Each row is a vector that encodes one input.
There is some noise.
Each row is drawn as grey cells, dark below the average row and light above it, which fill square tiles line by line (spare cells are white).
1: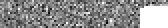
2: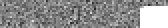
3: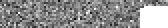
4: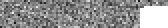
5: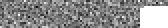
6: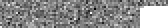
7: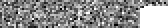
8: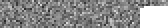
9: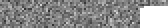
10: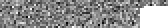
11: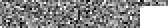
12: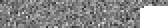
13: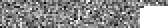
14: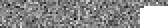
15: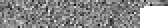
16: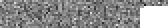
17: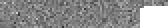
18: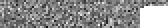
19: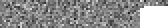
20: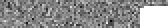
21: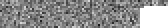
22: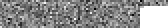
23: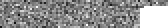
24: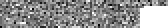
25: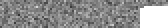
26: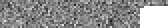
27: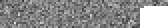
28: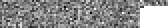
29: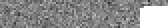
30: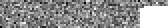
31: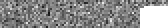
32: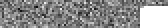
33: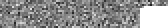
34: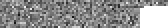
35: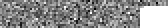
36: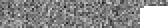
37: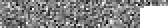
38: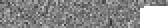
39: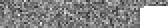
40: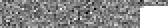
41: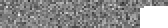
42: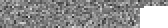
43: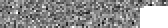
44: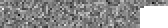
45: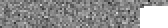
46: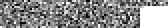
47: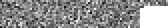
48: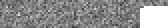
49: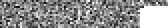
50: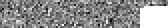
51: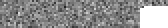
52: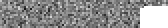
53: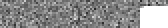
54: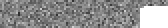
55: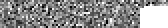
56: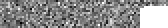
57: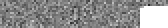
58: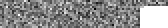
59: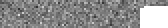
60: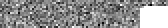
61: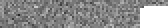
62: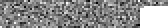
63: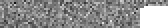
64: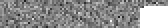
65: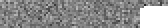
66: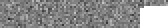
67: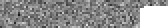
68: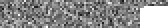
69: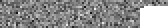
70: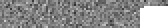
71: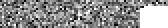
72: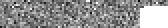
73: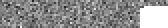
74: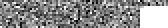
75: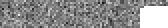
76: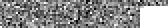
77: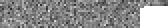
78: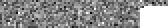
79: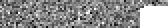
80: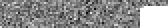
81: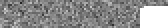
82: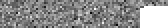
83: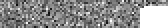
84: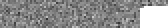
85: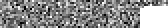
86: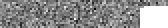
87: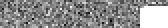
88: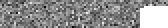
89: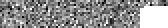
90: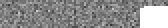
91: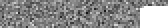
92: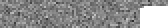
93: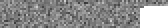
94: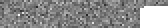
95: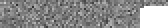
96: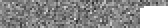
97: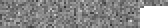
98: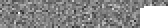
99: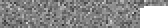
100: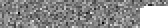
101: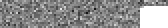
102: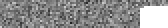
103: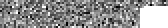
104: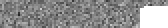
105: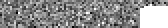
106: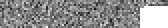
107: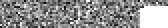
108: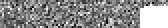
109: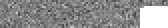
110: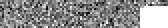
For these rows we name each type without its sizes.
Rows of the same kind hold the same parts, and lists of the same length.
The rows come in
3 kinds.
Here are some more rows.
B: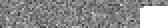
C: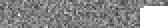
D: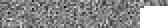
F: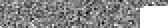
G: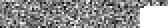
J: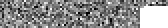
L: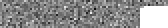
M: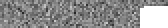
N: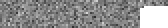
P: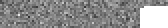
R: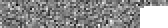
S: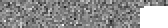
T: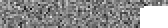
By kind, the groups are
B, F, L, R
C, D, J, M, N, P, S
G, T

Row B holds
a node of a tree.
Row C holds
a label and a point on each of two lines.
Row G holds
a fixed value.
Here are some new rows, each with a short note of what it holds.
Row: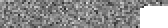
a fixed value
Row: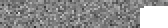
a label and a point on each of two lines
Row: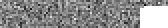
a fixed value
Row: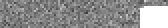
a node of a tree
